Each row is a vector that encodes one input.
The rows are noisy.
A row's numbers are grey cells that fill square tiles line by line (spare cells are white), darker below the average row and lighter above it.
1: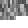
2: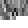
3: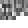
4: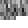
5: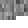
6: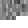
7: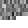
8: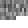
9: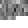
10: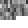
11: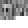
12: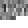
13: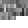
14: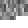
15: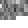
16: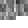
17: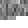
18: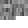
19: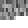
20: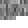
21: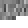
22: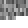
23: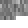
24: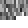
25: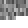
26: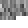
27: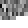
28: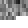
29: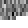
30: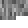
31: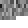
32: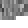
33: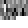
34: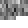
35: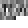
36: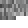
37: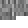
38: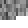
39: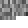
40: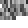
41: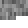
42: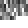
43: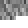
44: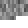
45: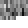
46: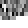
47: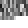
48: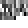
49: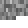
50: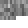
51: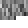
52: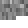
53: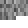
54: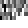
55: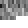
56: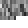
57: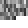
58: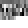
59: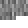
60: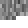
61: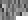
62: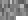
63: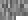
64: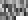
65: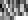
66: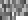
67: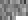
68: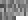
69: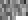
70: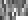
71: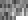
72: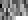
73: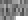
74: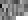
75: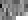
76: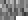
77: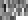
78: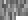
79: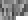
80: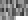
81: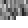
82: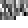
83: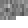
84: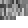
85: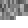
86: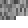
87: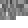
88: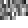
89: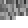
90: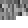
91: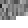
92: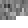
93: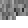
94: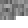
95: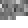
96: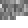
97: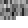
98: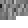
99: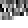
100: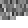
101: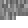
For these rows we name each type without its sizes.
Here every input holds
a point on a line, together with either a label, or a point on a line.
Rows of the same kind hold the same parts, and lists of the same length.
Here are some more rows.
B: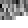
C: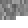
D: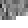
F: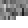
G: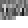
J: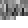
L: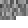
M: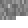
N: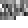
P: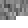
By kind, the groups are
B, D, L, P
C, F, G, J, M, N

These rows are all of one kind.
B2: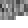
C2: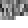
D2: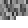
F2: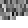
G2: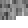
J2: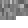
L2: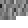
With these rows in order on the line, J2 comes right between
G2 and L2.
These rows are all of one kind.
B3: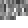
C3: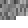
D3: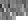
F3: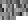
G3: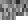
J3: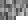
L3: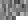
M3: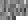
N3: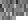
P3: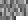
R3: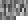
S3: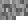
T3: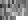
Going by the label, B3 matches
M3 and S3.
